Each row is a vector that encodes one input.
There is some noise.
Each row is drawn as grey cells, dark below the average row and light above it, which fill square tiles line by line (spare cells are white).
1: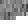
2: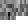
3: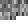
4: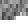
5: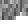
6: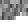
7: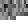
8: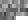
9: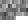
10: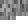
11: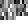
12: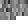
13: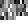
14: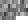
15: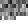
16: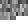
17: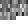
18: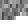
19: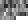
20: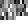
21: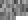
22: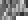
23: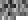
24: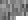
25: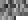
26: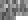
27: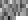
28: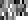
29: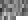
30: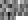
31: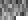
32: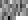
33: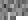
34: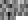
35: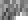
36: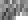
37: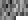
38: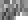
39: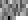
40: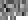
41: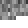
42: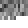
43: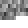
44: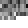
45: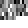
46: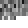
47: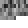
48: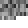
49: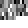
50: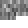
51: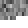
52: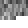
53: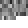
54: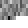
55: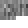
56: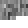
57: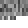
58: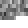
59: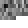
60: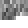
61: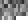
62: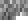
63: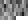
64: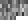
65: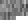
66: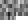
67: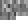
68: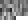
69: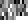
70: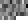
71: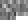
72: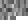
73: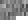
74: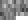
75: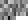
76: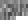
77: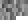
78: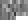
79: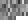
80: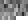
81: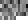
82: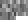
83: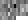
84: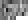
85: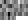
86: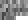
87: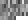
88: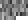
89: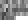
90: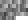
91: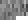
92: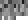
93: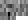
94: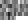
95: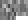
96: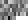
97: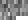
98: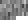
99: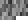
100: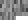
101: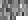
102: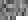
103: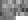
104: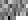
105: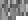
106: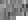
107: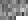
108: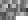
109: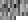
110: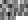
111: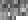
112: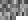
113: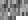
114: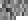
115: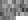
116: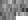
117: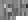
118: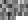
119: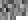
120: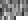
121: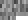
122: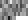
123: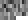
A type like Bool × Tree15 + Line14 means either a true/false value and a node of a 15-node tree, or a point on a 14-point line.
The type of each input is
List2(Line13).
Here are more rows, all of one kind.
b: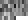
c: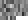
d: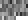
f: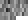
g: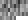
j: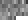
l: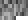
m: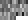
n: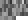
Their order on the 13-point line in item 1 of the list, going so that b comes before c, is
n, d, l, b, c, f, m, j, g.
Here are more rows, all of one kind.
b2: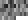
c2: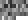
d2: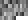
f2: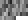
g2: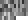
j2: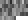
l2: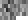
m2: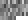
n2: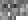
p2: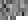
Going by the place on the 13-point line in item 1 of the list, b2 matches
c2, f2 and j2.
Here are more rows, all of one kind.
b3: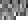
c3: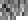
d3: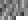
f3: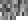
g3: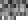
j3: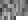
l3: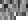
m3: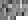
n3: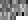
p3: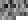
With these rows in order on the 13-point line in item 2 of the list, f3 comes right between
c3 and l3.
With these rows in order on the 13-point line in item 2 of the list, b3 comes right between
j3 and n3.
